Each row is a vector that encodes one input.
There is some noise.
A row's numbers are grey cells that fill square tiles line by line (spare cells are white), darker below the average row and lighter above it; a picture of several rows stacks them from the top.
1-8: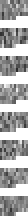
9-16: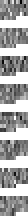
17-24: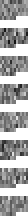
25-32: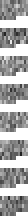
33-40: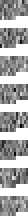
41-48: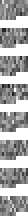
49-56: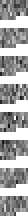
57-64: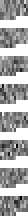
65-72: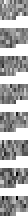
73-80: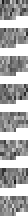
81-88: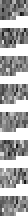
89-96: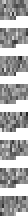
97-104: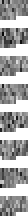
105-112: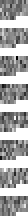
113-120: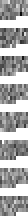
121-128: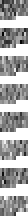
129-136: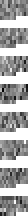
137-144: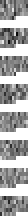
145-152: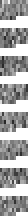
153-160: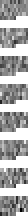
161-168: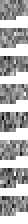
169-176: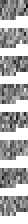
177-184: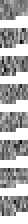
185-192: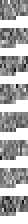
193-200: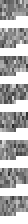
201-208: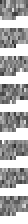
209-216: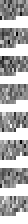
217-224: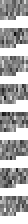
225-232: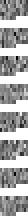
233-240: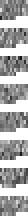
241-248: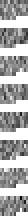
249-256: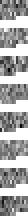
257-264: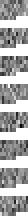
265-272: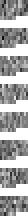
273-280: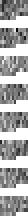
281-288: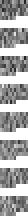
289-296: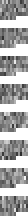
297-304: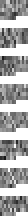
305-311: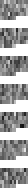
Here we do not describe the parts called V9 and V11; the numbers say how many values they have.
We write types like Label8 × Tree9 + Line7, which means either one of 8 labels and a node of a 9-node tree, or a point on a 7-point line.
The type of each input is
(Bool × Tree10 + V11) × V9.
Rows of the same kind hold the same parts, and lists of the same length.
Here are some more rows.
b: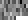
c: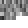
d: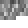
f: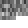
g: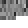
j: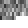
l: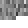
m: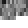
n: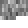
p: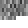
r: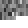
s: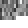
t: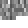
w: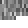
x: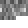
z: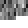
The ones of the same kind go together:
b, d, j, l, n, p, t, w, x
c, f, g, m, r, s, z

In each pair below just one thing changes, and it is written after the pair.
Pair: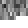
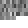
the node of the tree
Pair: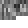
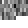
the node of the tree
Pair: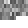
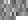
the node of the tree
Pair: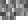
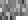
the value of V9
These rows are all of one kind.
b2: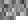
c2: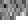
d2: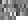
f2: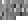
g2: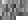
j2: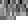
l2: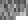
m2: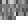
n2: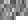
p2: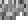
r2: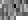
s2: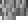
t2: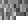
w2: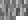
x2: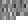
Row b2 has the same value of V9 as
c2, d2, n2 and x2.
